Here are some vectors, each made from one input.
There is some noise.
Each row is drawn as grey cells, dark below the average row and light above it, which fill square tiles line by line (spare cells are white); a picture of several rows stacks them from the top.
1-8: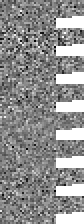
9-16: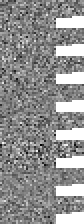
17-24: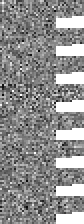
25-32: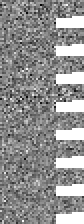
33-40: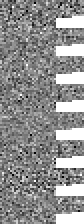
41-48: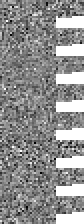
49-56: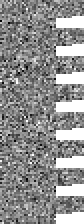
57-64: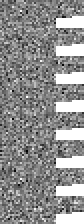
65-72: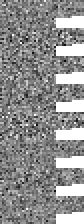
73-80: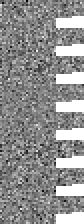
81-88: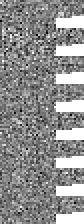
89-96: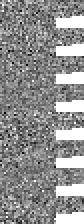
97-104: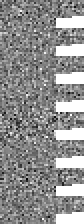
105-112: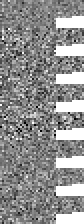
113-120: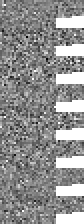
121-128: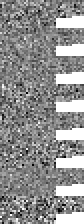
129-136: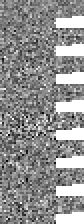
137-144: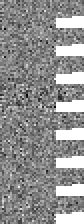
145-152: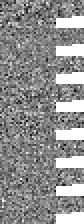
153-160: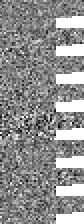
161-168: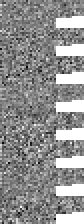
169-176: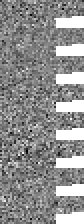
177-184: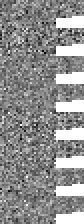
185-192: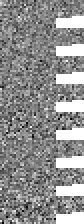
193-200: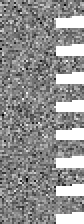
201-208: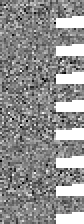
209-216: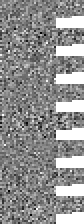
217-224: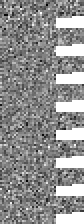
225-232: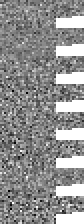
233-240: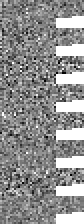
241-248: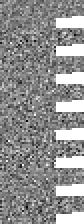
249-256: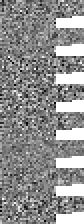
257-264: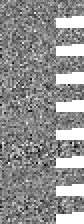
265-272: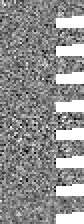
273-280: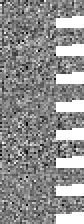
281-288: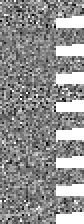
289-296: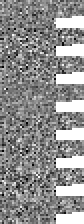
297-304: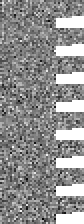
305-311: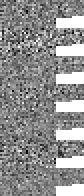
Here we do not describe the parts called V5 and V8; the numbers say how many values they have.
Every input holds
either a point on a 13-point line, or a node of a 16-node tree, a value of V5 and a value of V8.
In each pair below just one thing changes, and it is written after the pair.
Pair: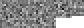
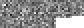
the value of V5
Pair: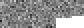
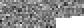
the value of V5
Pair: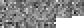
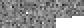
the node of the tree
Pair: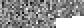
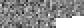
the value of V8
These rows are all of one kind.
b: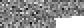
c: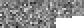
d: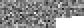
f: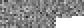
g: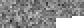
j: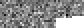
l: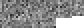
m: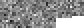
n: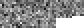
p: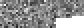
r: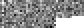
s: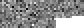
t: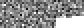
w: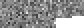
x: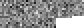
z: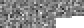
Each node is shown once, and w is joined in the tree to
p.
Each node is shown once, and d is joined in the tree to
t and x.
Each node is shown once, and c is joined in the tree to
f and m.
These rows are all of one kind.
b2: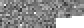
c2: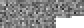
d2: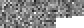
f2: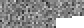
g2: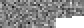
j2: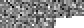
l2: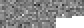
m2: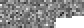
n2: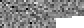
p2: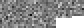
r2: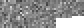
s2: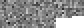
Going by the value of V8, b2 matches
j2 and m2.
